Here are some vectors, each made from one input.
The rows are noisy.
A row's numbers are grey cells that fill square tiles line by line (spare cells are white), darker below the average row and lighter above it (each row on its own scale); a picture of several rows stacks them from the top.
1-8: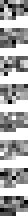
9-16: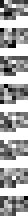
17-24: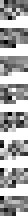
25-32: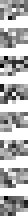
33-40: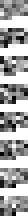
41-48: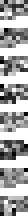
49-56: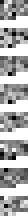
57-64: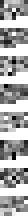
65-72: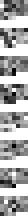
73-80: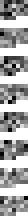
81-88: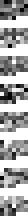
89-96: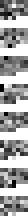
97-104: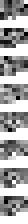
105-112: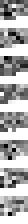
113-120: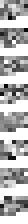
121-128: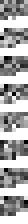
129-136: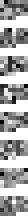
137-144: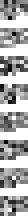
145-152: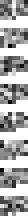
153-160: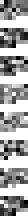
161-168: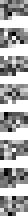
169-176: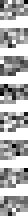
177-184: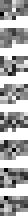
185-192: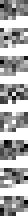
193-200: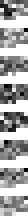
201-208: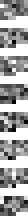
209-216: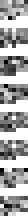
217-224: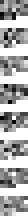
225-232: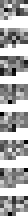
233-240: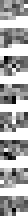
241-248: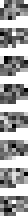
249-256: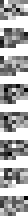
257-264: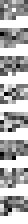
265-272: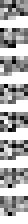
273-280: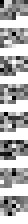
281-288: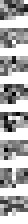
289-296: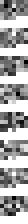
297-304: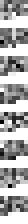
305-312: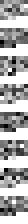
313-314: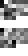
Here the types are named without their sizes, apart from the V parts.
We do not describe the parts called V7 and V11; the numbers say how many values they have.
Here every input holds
either a label and a value of V7, or four true/false values, or a value of V11.
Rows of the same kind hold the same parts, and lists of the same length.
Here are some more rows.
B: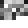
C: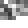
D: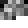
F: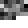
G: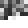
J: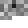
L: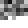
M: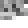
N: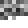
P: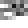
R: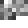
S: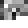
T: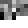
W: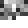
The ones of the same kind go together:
B, C, D, F, R, S, T, W
G, J
L, M, N, P

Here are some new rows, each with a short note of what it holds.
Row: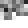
a value of V11
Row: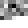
a label and a value of V7
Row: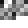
four true/false values
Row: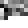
a label and a value of V7
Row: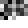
a value of V11
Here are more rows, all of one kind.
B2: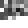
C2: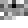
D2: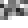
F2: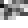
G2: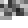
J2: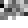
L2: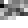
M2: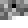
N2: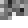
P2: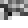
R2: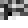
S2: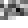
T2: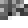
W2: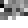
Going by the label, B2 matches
J2, N2 and W2.
